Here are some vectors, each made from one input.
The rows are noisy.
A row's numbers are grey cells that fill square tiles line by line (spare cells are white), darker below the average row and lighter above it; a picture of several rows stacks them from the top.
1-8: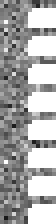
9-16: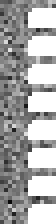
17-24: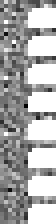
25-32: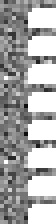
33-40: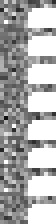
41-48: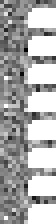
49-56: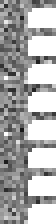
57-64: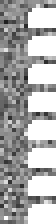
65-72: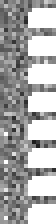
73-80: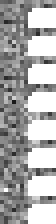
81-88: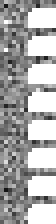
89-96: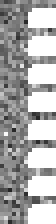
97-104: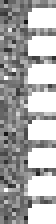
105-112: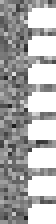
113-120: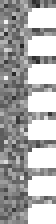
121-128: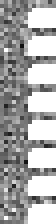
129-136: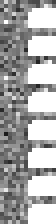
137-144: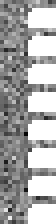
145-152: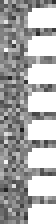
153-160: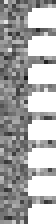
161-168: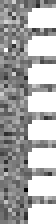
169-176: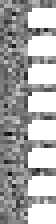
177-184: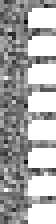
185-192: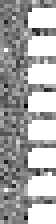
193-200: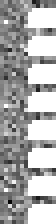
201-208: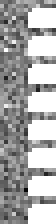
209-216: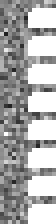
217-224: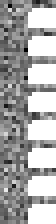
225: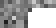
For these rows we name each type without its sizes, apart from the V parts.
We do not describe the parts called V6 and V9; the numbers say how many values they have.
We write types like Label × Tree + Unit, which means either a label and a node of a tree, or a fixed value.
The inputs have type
(Bool × V6 + Line) × V9.
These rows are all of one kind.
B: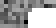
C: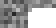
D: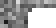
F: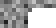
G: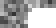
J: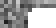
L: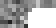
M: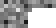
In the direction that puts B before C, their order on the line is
F, D, B, J, M, C, L, G.
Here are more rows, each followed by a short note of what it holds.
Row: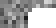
a point on a line and a value of V9
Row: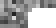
a point on a line and a value of V9
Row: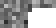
a point on a line and a value of V9
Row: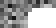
a true/false value, a value of V6 and a value of V9
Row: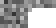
a point on a line and a value of V9
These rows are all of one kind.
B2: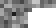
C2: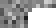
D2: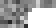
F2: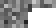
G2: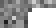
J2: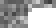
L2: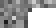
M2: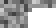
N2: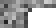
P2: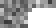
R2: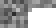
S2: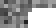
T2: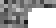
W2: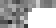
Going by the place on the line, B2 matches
D2, M2 and W2.
